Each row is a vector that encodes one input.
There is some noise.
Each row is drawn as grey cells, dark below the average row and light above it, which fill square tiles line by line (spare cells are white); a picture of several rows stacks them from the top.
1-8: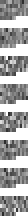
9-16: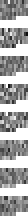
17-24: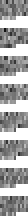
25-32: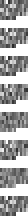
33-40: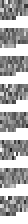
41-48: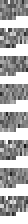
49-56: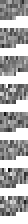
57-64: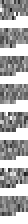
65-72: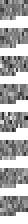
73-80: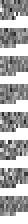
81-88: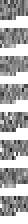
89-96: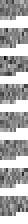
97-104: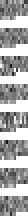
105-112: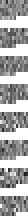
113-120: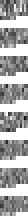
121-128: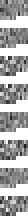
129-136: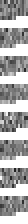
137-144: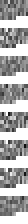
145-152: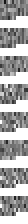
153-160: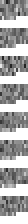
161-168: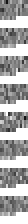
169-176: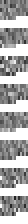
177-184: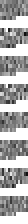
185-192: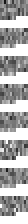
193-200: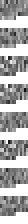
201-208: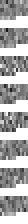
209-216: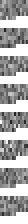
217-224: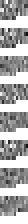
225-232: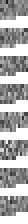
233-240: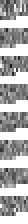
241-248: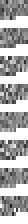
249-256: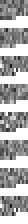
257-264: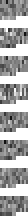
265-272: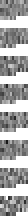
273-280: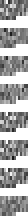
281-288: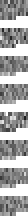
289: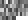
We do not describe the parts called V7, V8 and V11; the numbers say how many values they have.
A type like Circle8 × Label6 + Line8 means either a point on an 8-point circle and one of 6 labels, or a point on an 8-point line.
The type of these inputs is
Line9 × V11 + List2(Line5) + V7 × V8.
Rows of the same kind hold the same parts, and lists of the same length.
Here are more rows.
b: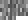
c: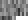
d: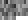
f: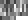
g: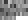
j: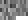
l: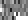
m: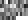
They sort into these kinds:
b, c, j
d, g
f
l
m

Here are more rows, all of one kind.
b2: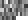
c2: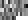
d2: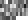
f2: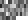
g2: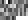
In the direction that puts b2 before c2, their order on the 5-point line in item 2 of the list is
f2, g2, d2, b2, c2.
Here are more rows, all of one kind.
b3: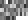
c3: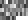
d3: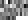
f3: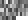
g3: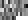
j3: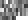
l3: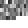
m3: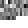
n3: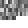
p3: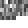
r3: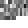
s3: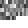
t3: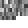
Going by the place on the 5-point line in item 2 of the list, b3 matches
c3 and s3.
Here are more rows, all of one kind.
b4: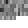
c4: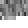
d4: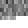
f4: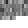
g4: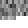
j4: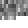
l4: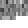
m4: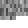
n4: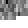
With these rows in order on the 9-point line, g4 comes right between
d4 and m4.
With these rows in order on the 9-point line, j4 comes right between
c4 and n4.
